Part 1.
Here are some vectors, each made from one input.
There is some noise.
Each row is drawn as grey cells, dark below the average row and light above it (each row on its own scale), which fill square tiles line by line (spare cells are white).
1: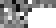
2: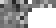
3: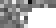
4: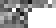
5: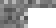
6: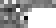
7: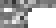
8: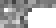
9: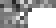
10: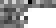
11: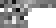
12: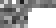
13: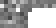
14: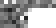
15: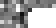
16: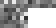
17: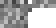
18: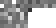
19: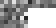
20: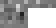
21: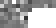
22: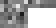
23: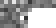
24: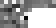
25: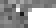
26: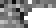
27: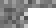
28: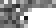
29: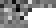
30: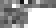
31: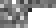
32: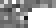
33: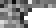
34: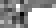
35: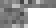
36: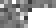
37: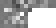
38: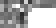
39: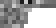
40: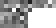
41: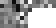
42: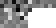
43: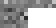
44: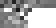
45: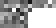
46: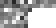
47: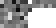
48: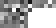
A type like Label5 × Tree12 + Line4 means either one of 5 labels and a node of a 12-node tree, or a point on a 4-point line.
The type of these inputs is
Bool × Bool × Bool + Unit.
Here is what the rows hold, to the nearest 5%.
About 10% of them hold a fixed value. The rest hold three true/false values.
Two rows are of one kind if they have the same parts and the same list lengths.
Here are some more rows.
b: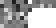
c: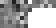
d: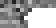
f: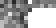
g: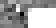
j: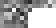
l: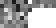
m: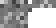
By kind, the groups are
b, c, d, f, g, l, m
j

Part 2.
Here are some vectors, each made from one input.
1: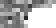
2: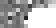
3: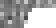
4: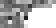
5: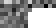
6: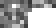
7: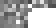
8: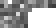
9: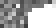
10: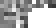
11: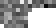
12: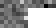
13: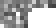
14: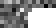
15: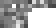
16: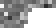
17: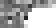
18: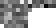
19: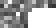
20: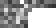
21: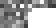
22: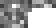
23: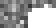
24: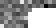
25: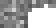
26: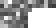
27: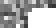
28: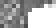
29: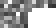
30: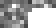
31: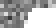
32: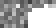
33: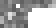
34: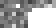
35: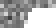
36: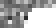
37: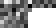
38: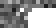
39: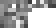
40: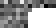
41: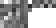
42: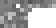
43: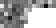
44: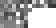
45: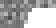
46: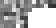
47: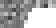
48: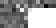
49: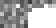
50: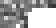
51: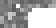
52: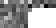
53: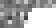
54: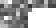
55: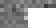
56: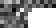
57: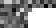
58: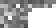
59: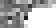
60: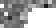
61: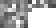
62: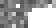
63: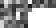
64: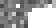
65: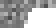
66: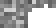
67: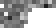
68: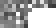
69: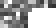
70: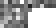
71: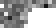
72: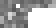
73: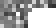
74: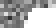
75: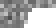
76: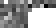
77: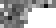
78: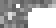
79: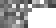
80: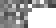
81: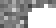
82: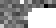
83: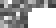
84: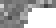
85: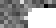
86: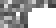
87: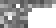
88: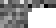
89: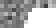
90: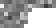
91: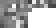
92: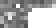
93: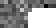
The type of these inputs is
Line12.
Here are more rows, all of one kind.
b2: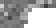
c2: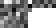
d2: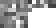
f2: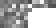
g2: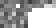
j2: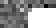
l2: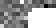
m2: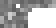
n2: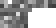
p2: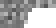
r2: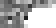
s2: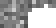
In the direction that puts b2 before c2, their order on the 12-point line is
r2, p2, b2, l2, j2, c2, n2, f2, d2, s2, g2, m2.
